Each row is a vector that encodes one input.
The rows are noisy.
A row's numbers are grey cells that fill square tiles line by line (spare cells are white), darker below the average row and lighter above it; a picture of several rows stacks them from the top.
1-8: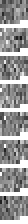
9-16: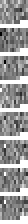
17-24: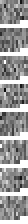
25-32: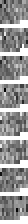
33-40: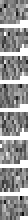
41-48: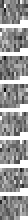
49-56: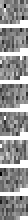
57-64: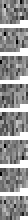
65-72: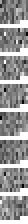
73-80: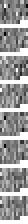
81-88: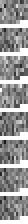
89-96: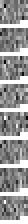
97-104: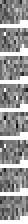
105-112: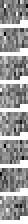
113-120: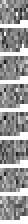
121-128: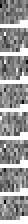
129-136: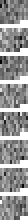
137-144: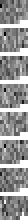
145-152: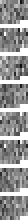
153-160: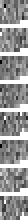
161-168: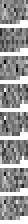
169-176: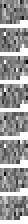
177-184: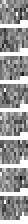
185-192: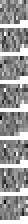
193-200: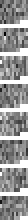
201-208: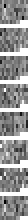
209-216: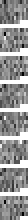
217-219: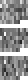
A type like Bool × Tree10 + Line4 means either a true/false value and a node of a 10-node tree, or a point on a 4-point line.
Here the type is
(Label8 + Tree10 × Tree11) × (Line6 + Line8).
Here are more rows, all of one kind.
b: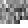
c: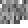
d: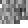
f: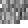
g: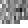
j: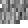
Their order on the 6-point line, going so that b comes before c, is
b, g, d, f, j, c.
